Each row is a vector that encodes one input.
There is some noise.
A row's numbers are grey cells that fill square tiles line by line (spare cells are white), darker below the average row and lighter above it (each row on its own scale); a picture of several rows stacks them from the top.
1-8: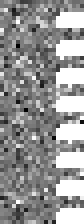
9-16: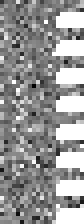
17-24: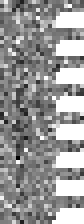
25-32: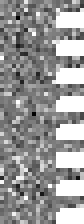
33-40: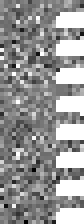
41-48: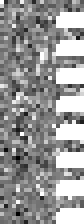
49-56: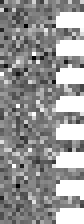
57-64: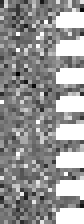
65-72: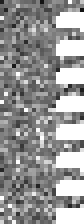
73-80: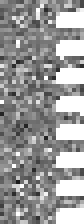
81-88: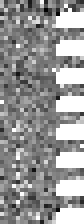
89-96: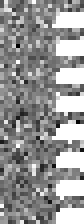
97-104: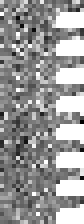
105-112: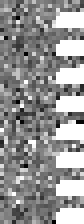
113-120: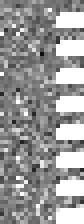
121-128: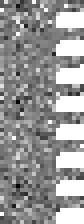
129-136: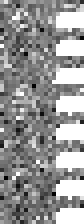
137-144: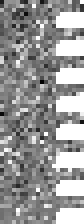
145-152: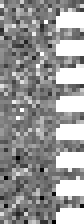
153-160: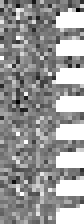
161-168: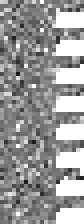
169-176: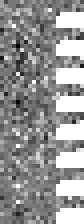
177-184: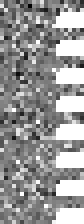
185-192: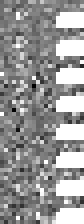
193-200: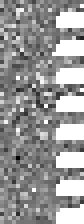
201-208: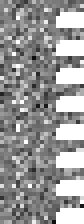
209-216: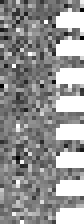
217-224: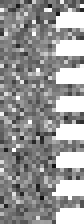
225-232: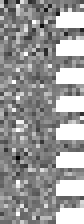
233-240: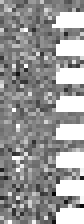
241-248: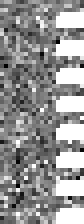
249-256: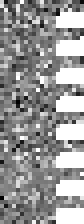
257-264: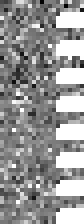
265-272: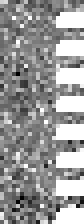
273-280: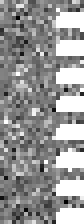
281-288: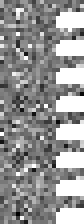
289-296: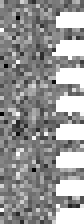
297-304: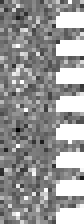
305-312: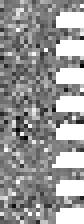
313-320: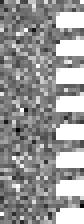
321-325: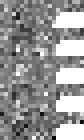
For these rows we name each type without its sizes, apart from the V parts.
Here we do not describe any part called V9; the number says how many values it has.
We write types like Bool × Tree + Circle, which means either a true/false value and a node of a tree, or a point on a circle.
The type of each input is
Bool × (Circle + V9).
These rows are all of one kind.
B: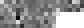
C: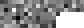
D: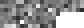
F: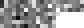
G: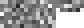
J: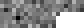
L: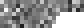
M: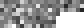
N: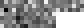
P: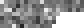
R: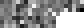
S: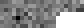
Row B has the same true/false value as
G, L, M and P.
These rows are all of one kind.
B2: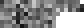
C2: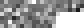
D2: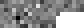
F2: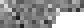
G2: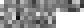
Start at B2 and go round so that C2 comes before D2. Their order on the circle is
B2, C2, D2, G2, F2.
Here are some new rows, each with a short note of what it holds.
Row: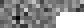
a point on a circle and a true/false value
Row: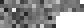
a true/false value and a value of V9
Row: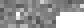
a true/false value and a value of V9
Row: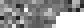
a point on a circle and a true/false value
